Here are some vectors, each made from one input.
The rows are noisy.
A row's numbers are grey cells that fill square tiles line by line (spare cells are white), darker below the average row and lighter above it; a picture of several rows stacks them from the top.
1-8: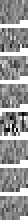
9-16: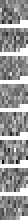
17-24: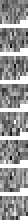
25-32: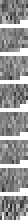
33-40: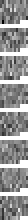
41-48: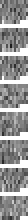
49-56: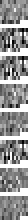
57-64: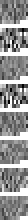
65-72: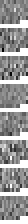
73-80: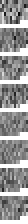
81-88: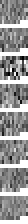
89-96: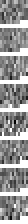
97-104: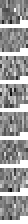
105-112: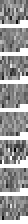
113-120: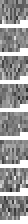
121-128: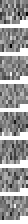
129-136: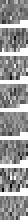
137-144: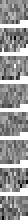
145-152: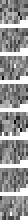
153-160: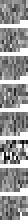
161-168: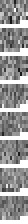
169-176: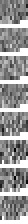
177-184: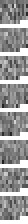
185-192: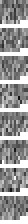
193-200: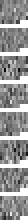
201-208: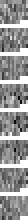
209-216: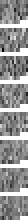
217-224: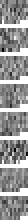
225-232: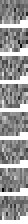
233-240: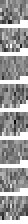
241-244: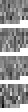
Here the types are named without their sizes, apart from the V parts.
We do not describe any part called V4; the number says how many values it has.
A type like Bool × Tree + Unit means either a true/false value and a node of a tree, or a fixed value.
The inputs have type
List(Line × V4).
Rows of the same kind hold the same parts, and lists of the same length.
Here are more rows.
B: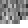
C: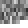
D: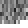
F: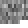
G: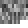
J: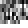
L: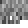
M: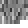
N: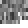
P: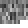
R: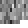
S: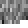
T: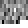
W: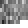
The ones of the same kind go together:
B, D, G, M, P
C, F, L, N, R, S, T, W
J

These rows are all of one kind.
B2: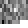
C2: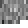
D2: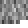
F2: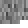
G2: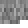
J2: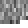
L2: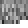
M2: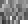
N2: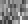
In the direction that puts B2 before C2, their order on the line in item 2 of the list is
N2, F2, L2, D2, G2, B2, M2, C2, J2.
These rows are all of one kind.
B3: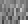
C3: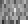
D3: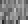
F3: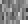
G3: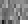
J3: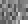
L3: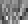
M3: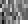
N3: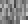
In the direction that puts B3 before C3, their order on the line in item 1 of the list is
D3, G3, M3, N3, B3, L3, C3, J3, F3.
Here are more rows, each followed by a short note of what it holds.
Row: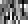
the empty list
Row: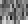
a list of one item
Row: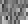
a list of one item
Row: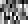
the empty list
